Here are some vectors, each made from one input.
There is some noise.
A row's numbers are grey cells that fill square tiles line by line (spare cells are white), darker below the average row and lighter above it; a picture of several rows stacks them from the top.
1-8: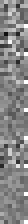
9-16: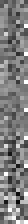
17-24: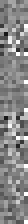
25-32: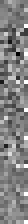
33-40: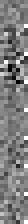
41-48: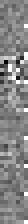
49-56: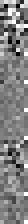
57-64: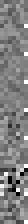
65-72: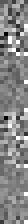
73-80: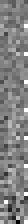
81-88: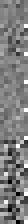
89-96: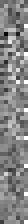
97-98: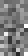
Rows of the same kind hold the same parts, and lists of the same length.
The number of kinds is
2.
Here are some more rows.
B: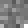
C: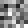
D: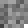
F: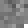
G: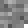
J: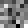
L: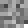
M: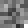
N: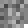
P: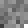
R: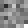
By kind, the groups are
B, C, D, F, G, J, L, M, N, P
R

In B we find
a point on a 6-point line and four true/false values.
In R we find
a point on a 6-point line.
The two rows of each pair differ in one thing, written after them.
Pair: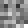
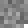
the place on the 6-point line
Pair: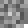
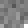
one of the four true/false values
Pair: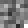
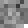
the place on the 6-point line
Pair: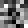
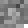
the place on the 6-point line
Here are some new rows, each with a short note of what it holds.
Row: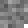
a point on a 6-point line and four true/false values
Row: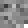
a point on a 6-point line
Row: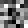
a point on a 6-point line and four true/false values
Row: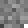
a point on a 6-point line
